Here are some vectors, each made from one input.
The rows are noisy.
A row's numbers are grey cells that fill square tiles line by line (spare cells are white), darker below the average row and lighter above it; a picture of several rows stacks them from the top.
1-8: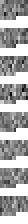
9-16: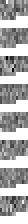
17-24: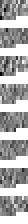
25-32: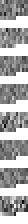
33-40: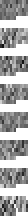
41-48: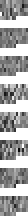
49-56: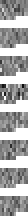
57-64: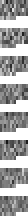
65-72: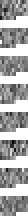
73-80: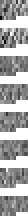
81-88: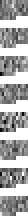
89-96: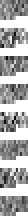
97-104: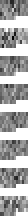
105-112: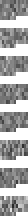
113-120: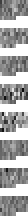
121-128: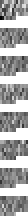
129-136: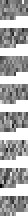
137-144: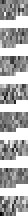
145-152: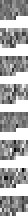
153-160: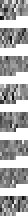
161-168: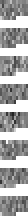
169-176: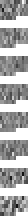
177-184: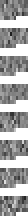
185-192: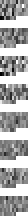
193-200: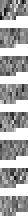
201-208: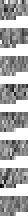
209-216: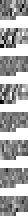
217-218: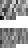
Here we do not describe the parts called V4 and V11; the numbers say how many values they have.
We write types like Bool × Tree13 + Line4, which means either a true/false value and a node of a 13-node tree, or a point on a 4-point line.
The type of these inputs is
Bool × (Line7 + V4) × V11.
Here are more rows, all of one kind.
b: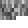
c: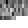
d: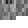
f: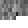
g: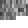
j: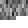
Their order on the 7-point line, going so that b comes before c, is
d, g, b, f, c, j.
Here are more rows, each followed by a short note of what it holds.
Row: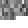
a point on a 7-point line, a true/false value and a value of V11
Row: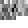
a true/false value, a value of V4 and a value of V11
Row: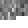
a point on a 7-point line, a true/false value and a value of V11
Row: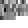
a true/false value, a value of V4 and a value of V11
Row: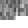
a true/false value, a value of V4 and a value of V11
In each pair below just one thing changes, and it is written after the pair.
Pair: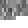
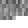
the value of V4
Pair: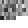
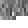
the true/false value
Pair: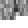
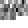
the true/false value
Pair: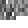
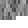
the value of V4
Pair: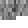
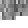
the value of V11
